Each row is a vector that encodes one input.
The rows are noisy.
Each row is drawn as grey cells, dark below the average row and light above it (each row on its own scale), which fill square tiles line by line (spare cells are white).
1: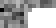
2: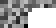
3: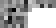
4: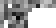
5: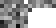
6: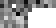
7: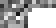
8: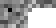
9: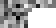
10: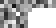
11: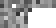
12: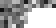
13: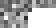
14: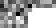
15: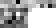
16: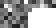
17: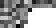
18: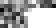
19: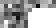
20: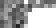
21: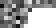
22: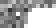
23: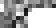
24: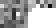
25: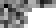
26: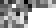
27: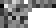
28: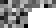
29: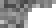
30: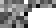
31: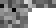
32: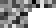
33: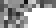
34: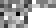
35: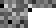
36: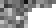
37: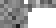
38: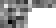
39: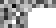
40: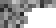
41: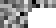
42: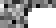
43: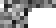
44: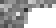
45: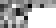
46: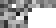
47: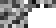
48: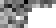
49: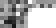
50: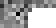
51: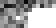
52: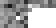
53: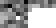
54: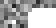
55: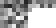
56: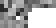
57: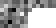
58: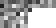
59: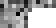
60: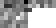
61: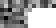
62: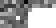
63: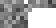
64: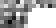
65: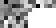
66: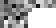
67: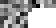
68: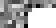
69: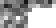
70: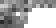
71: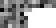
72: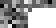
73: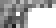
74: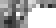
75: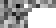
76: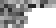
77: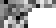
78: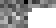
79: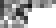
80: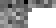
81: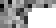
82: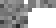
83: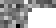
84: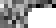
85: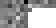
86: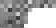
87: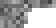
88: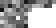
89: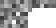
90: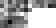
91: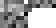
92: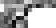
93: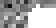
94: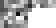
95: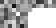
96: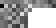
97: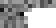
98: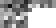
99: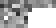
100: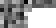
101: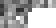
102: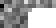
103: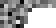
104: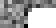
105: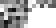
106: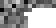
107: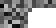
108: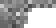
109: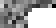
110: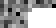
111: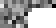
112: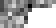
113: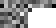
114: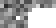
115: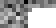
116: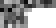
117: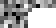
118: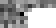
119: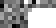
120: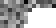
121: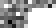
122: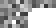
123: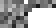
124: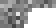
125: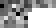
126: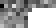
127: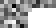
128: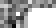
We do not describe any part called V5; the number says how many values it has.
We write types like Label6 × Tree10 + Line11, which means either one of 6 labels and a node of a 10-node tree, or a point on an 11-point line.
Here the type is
(Bool × Bool × Bool × Bool + Unit) × V5 + Tree9.
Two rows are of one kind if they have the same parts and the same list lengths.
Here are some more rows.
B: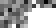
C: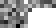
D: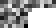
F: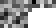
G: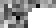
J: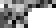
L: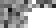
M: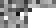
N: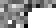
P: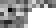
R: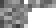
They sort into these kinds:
B, C, L, M, P, R
D, F, G
J, N

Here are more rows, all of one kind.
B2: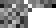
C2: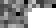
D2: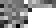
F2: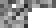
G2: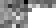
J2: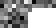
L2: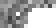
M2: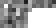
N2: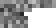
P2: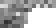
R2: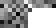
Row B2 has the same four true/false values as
C2, F2 and R2.
